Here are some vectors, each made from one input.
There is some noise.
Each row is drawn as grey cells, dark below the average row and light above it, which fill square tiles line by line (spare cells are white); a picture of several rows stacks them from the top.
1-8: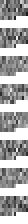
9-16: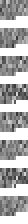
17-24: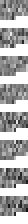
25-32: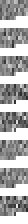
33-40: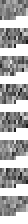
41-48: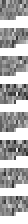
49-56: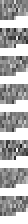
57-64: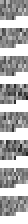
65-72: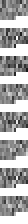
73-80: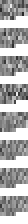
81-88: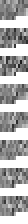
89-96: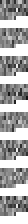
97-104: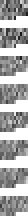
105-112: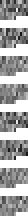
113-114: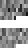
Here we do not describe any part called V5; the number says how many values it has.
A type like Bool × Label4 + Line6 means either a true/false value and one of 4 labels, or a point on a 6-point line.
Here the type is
Bool × V5 + List2(Circle6).
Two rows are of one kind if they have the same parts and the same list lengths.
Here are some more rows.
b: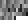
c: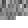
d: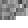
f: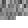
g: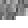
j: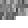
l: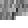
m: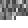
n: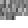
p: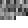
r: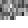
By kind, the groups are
b, m, p
c, f, n
d, g, j, l
r

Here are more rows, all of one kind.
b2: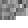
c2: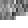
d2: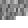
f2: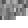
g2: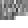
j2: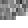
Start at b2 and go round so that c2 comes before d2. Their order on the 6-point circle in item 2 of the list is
b2, j2, c2, f2, d2, g2.
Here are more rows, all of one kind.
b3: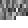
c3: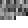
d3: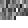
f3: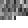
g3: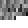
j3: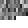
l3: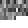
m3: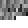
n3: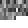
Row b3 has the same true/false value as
d3, l3 and n3.
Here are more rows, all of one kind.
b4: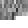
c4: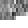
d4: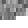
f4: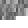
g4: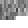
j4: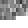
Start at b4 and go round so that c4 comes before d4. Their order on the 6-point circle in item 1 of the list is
b4, c4, j4, d4, f4, g4.
